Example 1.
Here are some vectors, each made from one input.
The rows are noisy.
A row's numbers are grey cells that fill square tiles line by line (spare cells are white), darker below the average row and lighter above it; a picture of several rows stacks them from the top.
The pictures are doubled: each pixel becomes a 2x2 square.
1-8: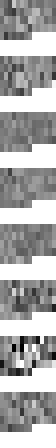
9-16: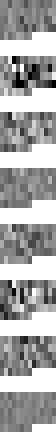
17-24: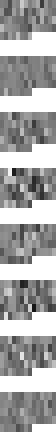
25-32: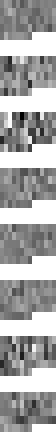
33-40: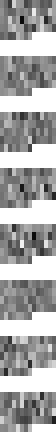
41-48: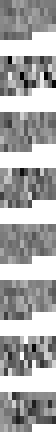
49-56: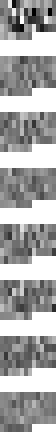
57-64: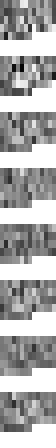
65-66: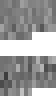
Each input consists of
either a fixed value, or one of 6 labels and a true/false value.
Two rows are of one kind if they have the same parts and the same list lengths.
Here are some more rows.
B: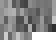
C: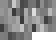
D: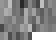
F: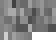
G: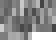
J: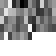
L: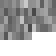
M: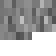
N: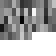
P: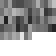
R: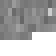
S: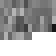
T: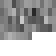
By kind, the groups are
B, C, D, F, G, J, L, M, R, S, T
N, P

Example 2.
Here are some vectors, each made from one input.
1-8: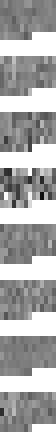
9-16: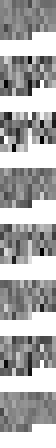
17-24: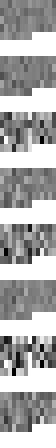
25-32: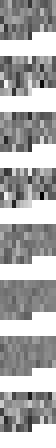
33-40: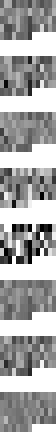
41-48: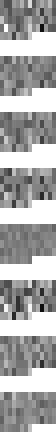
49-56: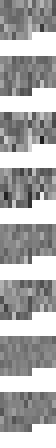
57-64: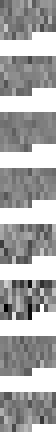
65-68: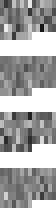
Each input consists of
a node of each of two 9-node trees.
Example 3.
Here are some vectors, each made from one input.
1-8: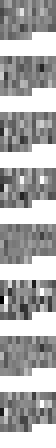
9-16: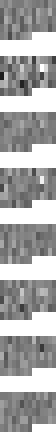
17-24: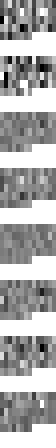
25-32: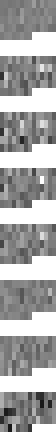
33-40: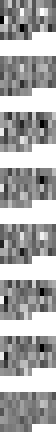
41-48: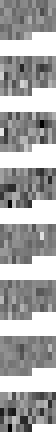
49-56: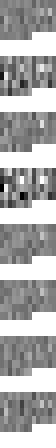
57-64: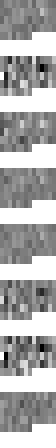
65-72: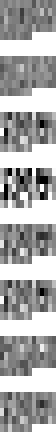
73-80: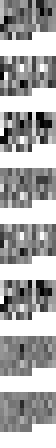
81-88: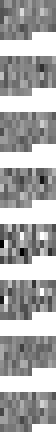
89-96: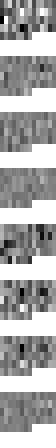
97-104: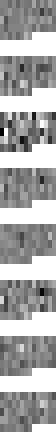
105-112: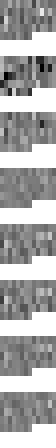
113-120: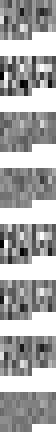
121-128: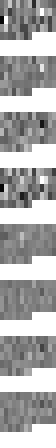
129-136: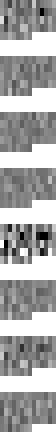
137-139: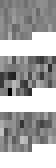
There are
3 kinds of row.
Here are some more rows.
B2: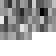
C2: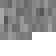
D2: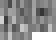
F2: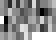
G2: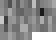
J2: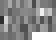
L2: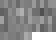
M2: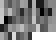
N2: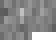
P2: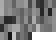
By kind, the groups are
B2, J2
C2, D2, F2, G2, L2, N2
M2, P2

